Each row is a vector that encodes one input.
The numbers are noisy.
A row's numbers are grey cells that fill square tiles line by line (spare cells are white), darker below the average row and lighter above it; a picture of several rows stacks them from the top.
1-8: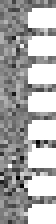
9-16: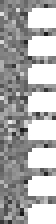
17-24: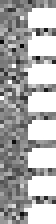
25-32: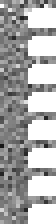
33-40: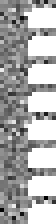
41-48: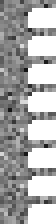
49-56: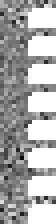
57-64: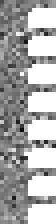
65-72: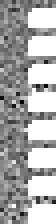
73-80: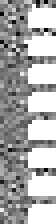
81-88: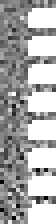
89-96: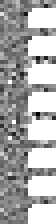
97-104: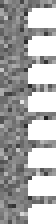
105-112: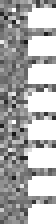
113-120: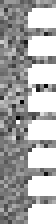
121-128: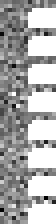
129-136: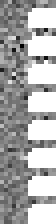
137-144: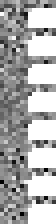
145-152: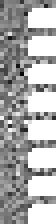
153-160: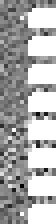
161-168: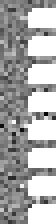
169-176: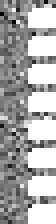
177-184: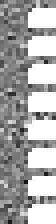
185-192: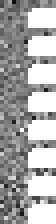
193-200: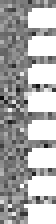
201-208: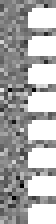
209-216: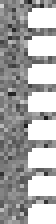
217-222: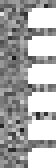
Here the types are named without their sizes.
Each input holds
either a node of each of two trees, or a list of points on a line.
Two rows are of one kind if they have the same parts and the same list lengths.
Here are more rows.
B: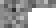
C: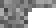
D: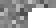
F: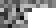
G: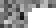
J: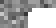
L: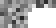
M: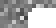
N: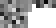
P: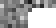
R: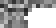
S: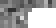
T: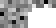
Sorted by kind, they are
B, D, M
C, P
F, G
J, R, S
L, N, T

